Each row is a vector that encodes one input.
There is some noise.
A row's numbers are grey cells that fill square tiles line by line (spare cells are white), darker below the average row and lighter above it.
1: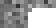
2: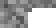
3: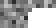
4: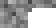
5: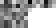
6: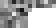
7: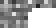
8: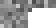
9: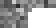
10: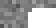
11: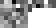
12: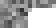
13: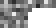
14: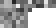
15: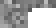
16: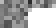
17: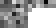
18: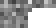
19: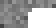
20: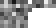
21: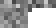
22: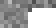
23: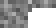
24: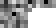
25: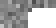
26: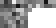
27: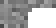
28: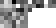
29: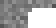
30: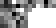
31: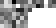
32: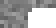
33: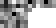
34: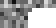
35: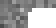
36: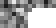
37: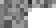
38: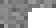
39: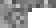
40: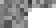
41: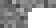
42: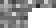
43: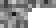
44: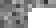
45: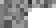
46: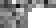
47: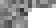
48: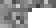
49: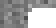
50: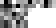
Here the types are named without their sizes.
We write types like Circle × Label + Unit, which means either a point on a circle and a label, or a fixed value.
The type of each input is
List(Line).
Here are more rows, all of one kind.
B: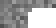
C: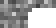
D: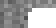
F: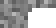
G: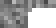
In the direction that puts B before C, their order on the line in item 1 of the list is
D, G, B, F, C.
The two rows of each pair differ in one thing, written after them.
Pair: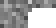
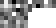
the place on the line in item 2 of the list
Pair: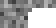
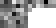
the place on the line in item 2 of the list
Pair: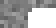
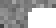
the place on the line in item 2 of the list
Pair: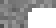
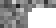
the place on the line in item 2 of the list
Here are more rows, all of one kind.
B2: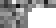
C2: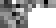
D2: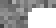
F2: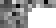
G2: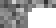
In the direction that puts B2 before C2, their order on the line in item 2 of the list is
B2, F2, C2, G2, D2.
